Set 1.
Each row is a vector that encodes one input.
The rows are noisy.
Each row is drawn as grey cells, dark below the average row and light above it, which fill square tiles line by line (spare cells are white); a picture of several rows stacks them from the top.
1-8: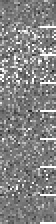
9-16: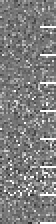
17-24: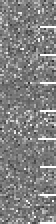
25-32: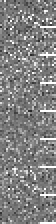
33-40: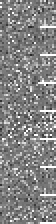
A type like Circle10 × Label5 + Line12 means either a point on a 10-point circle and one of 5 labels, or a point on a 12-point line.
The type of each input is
Label5.
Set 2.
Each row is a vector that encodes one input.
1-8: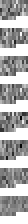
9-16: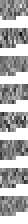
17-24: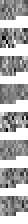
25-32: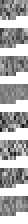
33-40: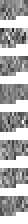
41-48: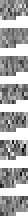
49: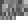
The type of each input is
Tree9.
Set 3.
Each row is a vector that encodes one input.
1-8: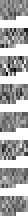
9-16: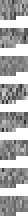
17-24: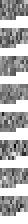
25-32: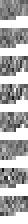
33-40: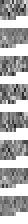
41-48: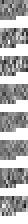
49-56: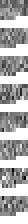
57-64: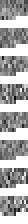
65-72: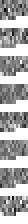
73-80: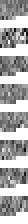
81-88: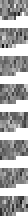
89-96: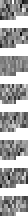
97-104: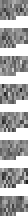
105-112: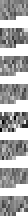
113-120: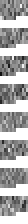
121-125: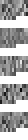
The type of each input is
Tree14.
